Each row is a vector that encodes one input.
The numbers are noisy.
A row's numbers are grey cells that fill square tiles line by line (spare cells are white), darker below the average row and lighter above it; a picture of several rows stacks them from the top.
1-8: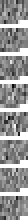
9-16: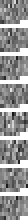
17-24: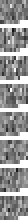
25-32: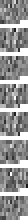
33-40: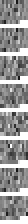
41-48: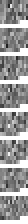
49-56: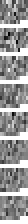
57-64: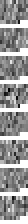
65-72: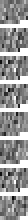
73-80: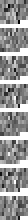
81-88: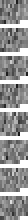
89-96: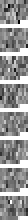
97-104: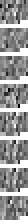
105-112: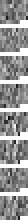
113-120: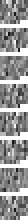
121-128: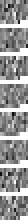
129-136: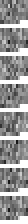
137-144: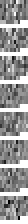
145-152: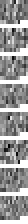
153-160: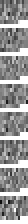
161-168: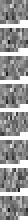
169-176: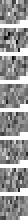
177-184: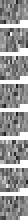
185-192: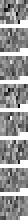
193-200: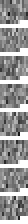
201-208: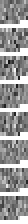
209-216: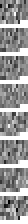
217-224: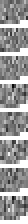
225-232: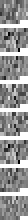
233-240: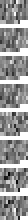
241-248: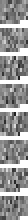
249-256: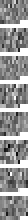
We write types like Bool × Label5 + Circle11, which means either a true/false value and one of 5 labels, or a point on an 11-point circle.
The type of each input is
Bool × (Line6 + Line8) + Line13.
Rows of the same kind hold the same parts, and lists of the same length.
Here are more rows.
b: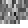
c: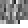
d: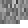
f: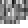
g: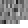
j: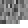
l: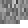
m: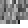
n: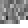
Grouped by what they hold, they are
b, c, f, m
d, g, j, l
n

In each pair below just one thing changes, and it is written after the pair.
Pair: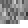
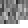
the place on the 8-point line
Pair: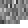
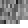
the place on the 8-point line
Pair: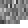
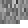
the place on the 8-point line
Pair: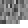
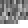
the true/false value
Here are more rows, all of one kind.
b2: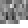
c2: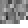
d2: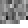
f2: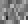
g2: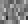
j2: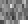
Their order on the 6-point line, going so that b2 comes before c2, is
j2, b2, d2, c2, f2, g2.
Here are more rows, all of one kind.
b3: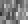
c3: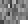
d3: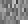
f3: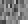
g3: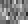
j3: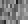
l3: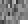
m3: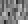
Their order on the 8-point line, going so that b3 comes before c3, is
b3, j3, m3, f3, l3, c3, g3, d3.
